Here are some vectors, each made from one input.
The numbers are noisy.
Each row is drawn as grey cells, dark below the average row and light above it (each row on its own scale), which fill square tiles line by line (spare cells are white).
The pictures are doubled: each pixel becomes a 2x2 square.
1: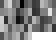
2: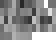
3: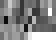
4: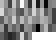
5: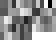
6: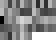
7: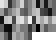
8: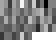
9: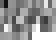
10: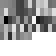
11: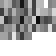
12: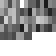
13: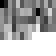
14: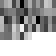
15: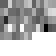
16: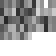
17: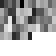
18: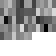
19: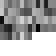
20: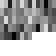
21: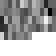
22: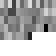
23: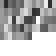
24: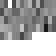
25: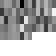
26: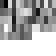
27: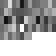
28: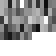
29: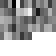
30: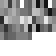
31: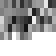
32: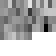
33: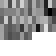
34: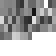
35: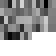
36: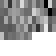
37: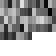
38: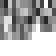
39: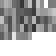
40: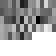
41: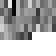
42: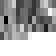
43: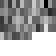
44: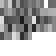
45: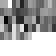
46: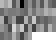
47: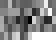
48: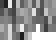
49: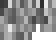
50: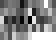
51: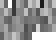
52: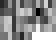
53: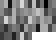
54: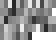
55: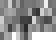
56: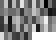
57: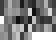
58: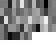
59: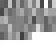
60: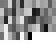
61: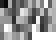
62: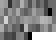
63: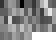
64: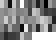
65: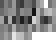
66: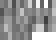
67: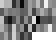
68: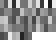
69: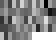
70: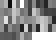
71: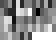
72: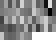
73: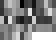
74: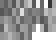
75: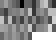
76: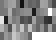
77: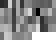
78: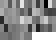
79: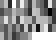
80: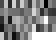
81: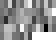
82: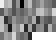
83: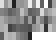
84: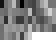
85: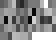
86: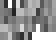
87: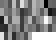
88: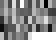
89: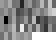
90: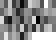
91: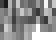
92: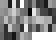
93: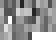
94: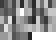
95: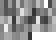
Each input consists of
either a node of a 12-node tree, or four true/false values.
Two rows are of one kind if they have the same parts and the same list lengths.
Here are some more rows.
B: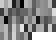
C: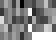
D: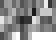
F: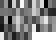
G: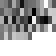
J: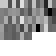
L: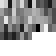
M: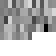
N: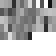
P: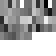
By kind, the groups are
B, C, D, G, M, N
F, J, L, P

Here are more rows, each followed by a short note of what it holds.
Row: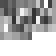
four true/false values
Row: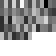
a node of a 12-node tree
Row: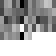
four true/false values
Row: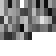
a node of a 12-node tree
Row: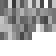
four true/false values
